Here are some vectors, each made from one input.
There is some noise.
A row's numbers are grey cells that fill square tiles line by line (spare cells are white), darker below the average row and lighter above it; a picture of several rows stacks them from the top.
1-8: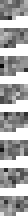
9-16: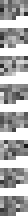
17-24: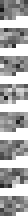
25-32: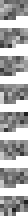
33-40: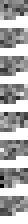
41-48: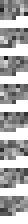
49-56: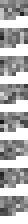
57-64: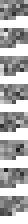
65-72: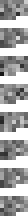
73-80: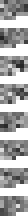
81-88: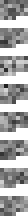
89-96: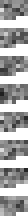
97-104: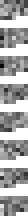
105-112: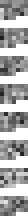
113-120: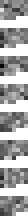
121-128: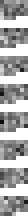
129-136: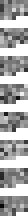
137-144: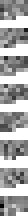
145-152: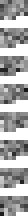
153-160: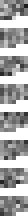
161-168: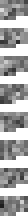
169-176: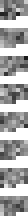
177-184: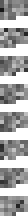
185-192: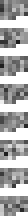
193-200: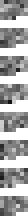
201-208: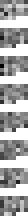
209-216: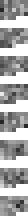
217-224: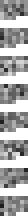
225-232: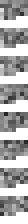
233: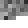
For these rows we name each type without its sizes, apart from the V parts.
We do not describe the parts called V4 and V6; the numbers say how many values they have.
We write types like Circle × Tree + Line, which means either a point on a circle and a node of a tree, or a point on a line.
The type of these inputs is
Label × (Line + V4) + List(Bool × V6).
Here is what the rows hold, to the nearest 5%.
About 45% of them hold a label, together with either a point on a line, or a value of V4. The rest are lists of items, each a true/false value and a value of V6.
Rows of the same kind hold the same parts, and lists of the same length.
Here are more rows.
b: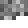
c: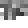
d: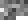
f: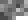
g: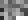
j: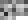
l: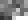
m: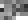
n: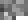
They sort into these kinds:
b, g, n
c
d, m
f, l
j

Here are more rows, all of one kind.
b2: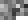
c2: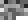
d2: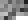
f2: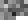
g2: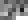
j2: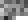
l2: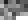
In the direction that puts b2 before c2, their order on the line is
b2, f2, l2, c2, g2, j2, d2.
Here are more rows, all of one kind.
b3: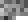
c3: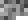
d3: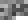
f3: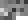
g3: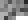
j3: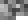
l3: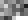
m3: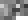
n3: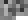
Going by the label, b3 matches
c3 and l3.
